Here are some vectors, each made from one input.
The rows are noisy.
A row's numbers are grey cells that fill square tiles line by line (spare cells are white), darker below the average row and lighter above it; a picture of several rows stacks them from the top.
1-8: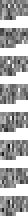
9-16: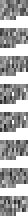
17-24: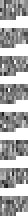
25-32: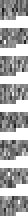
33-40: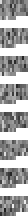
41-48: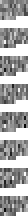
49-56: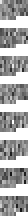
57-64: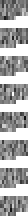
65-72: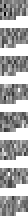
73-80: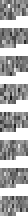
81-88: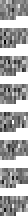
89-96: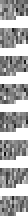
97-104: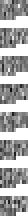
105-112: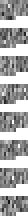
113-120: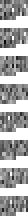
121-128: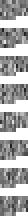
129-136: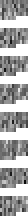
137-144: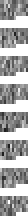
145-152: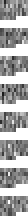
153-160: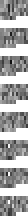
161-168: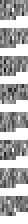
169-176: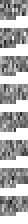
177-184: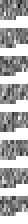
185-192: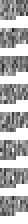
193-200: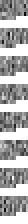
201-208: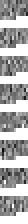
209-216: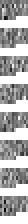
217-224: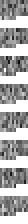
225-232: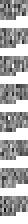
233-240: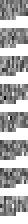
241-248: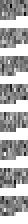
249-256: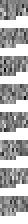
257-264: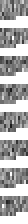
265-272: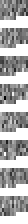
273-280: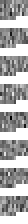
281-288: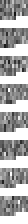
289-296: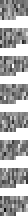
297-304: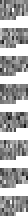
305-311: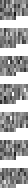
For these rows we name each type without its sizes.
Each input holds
a label, together with either a fixed value, or four true/false values.
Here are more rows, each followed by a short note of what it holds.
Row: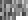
a label
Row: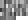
a label
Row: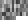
a label and four true/false values
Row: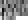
a label and four true/false values
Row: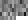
a label and four true/false values
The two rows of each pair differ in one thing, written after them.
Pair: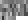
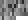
the label
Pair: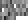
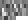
the label
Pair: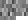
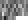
the label
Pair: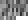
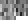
the label
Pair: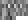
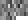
one of the four true/false values
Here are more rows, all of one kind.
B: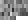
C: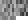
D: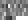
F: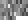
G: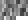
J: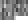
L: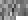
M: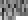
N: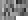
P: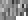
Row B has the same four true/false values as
C, F, G and N.
